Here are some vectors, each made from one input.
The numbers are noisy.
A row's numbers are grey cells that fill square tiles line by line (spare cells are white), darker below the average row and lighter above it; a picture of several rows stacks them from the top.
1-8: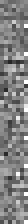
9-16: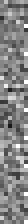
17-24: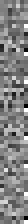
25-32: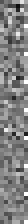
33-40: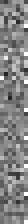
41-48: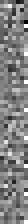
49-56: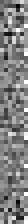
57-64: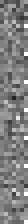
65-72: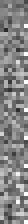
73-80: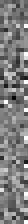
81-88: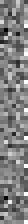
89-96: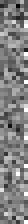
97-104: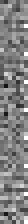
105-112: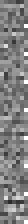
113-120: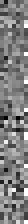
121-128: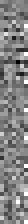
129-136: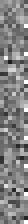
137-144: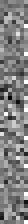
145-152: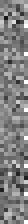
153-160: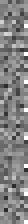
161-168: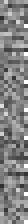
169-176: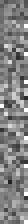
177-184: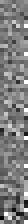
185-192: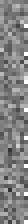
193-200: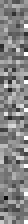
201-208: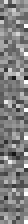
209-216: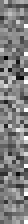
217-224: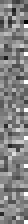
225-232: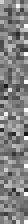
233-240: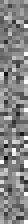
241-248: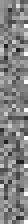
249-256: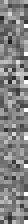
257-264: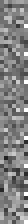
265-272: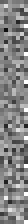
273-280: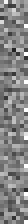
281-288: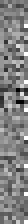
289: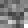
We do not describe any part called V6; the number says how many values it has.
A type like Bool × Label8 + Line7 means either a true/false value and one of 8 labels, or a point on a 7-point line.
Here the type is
List2(Line5) × V6.
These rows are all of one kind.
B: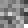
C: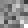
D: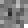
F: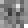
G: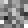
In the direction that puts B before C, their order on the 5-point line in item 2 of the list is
D, G, F, B, C.
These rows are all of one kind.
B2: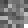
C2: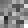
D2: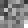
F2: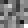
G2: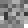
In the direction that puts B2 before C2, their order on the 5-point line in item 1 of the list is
D2, B2, F2, C2, G2.
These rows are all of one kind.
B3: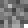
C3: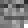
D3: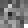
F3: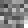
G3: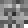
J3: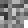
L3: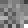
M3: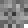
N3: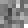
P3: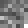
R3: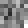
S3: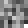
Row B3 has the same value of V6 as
C3 and S3.
